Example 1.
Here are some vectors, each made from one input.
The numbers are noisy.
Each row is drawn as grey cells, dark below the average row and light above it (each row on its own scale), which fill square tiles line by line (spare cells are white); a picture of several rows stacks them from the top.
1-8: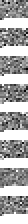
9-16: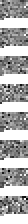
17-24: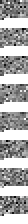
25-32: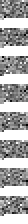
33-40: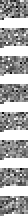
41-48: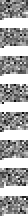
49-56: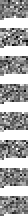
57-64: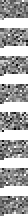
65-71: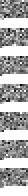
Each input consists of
three true/false values.
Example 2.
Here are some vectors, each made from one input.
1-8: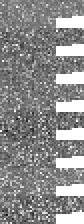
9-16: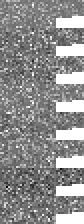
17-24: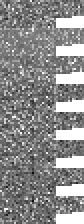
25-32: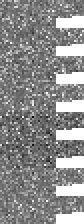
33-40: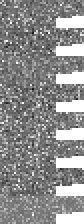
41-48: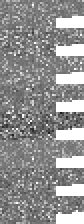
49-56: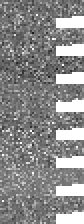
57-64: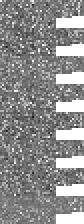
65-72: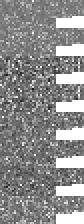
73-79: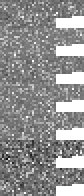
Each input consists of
a node of a 9-node tree.
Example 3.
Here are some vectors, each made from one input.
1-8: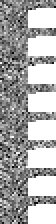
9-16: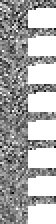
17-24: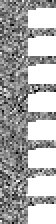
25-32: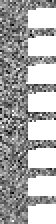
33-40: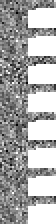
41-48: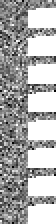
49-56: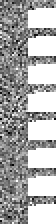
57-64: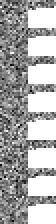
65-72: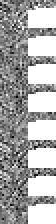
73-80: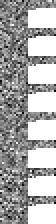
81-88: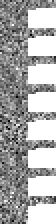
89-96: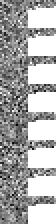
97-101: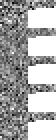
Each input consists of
three true/false values.
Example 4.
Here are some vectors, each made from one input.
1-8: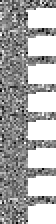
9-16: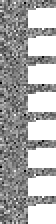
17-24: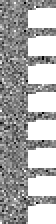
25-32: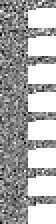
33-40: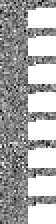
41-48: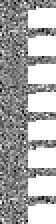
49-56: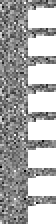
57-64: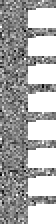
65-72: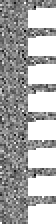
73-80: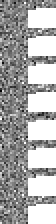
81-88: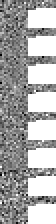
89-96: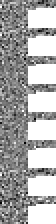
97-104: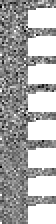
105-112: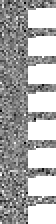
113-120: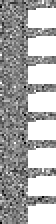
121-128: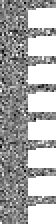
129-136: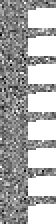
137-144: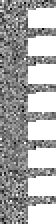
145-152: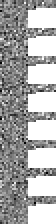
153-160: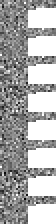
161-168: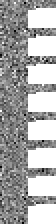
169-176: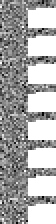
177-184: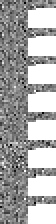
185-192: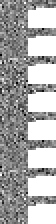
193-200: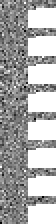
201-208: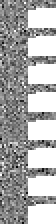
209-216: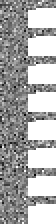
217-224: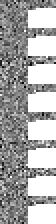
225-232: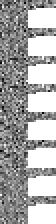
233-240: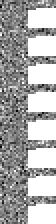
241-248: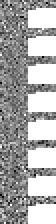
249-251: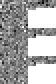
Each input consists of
either a fixed value, or three true/false values.
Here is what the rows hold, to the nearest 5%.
A few of them hold a fixed value. The rest hold three true/false values.
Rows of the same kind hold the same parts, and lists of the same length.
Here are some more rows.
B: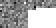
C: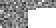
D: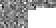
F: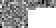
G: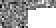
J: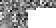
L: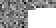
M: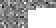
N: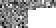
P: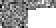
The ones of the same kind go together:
B, C, D, F, G, L, M, N, P
J

